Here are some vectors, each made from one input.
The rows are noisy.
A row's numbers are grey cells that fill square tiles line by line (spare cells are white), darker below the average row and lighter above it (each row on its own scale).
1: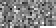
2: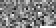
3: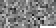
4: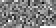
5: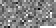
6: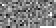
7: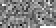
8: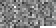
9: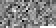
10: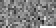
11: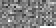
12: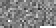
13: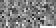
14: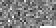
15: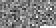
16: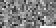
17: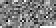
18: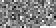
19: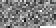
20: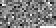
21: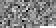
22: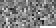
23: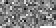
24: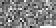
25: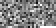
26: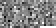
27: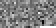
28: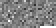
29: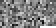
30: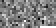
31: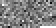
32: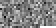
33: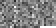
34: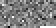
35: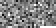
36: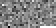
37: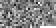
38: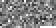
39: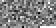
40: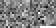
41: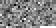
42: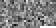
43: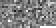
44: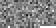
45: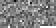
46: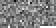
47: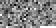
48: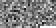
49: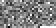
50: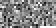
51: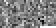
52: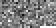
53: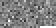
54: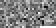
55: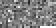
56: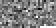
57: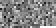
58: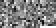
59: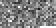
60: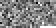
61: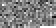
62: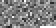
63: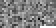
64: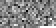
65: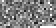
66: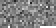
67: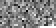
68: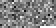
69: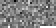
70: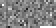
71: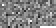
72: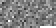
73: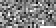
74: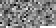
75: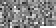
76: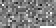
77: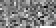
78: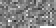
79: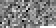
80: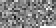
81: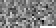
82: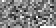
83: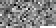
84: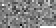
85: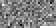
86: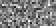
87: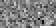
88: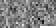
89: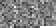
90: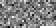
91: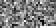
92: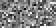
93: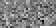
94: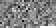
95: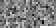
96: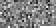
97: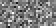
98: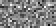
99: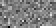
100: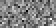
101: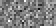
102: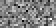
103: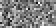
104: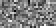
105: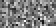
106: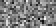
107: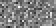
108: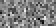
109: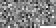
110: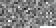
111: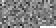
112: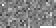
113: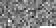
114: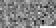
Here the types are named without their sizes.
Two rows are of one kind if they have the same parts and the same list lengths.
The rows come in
3 kinds.
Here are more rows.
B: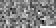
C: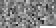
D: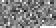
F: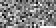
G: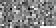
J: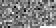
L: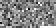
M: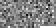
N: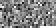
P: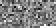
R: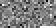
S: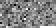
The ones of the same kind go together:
B, C
D, J, P, R
F, G, L, M, N, S

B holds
a point on a line.
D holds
a point on a circle and a point on a line.
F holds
a node of a tree.
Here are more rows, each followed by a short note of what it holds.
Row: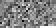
a node of a tree
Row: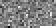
a point on a circle and a point on a line
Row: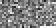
a point on a circle and a point on a line
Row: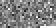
a point on a circle and a point on a line
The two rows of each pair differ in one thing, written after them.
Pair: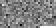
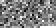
the place on the circle
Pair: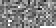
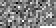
the place on the circle
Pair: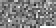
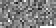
the place on the line
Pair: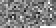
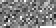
the place on the line
